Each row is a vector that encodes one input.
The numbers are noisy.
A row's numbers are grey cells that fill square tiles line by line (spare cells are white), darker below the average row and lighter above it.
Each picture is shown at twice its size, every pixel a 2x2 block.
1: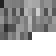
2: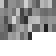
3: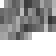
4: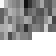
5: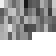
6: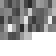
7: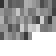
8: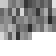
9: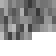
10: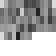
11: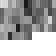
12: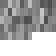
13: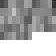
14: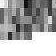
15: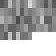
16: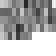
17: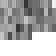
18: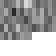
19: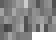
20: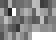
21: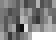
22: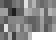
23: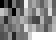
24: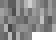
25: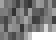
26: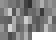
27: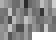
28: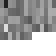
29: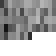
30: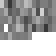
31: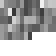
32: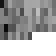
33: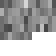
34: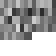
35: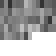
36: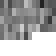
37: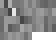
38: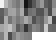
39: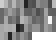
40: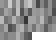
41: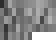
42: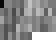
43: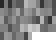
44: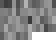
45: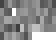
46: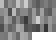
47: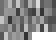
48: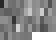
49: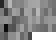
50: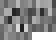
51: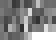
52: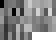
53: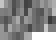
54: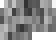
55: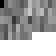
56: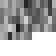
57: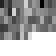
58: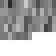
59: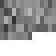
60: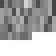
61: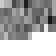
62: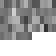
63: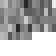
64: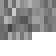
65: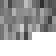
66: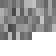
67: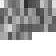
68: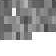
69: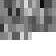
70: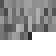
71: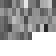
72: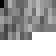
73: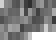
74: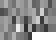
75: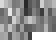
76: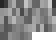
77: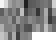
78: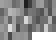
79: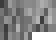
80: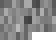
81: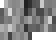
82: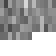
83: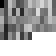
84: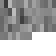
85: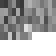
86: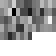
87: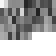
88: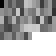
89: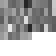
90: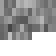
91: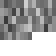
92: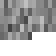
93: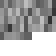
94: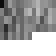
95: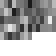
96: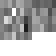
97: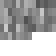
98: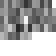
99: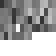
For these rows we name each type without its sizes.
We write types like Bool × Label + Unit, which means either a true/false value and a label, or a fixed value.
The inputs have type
Bool × Bool × Bool × Line + List(Circle).
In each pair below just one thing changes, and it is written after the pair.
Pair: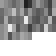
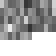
one of the three true/false values
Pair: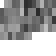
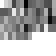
one of the three true/false values
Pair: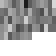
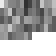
the place on the line
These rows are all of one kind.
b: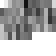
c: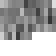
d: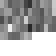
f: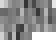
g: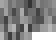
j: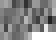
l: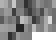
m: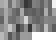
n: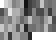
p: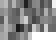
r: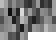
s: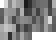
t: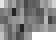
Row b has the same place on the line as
j, n and s.
